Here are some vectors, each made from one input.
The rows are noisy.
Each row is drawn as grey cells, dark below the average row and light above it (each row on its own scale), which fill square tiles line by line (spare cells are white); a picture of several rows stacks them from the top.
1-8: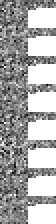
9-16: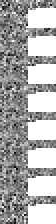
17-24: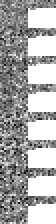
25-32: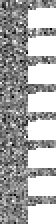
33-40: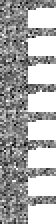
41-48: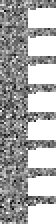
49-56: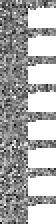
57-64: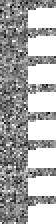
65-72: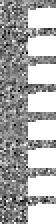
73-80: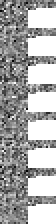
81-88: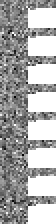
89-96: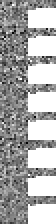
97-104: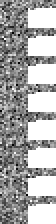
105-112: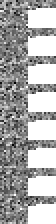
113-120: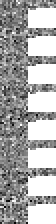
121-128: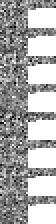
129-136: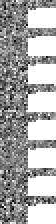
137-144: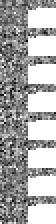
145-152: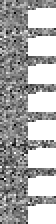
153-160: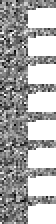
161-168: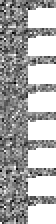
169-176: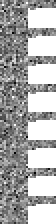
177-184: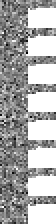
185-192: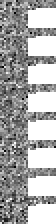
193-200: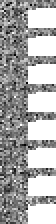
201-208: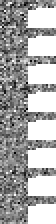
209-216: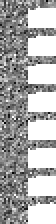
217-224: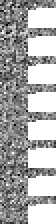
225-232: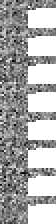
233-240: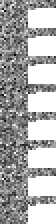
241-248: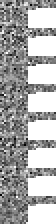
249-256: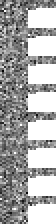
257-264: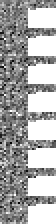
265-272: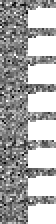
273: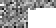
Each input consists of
a point on an 11-point line.
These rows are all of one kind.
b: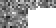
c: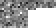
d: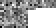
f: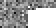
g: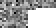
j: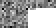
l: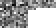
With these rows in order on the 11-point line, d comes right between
g and j.
